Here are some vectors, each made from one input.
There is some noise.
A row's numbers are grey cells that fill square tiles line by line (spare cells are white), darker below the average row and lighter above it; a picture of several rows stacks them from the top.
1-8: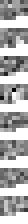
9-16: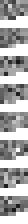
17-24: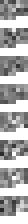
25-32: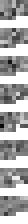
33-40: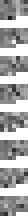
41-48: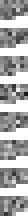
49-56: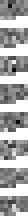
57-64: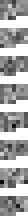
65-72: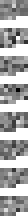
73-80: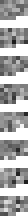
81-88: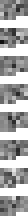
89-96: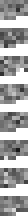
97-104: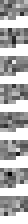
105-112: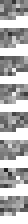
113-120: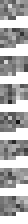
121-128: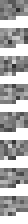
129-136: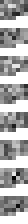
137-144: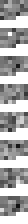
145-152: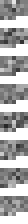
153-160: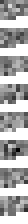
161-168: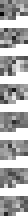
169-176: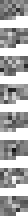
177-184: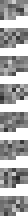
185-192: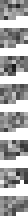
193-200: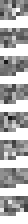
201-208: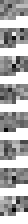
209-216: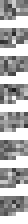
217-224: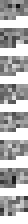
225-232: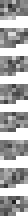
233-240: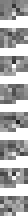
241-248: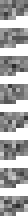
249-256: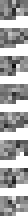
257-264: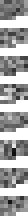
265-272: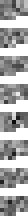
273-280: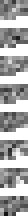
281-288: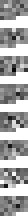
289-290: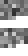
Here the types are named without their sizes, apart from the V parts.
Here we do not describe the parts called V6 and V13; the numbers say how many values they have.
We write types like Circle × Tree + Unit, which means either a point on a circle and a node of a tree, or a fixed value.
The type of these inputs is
(Circle + Unit) × Label + V6 × V13.
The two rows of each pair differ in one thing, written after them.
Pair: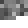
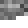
the label
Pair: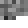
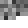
the label
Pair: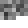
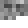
the place on the circle
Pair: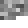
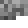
the label
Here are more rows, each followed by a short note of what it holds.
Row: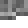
a label
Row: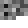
a point on a circle and a label
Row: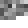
a point on a circle and a label
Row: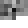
a value of V6 and a value of V13
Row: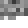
a value of V6 and a value of V13
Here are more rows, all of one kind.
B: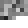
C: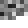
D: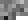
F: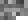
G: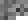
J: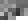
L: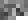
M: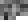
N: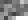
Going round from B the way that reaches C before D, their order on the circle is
B, J, L, G, F, M, C, N, D.
